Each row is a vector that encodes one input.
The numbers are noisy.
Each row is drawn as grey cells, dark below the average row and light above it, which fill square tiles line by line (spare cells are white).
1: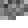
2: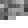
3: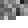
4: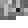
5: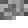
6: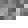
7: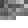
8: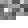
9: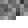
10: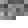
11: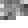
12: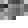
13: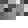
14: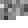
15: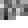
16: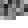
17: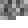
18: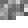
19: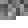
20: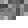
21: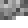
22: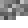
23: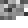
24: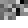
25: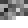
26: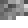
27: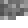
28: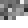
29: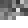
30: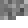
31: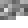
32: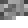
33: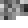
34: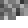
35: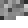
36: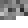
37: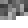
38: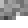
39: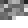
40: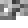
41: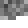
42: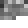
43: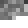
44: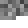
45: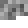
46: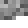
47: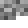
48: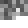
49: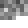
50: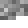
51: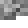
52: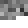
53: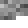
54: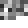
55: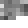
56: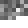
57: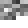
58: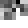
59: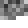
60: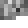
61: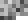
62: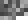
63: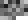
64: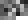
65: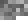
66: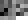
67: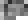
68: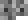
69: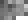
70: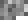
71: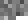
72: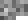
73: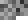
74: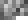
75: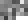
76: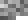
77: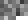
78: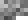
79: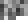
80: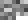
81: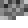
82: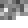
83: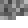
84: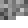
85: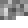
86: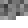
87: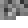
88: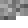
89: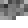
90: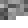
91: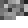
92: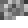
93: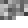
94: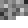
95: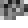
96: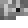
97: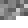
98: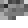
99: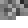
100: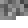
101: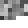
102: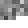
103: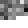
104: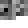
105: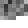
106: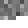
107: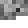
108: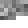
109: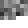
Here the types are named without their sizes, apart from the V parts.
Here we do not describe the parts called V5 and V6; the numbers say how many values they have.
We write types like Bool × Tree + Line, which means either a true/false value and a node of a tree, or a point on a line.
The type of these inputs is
Bool × V5 + Line + V6.
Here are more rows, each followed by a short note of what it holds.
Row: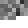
a point on a line
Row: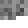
a point on a line
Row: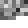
a true/false value and a value of V5
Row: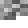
a true/false value and a value of V5
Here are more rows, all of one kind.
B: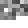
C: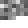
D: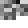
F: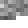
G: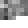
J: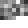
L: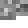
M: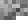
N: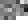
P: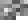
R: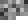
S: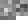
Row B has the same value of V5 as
L, N and S.
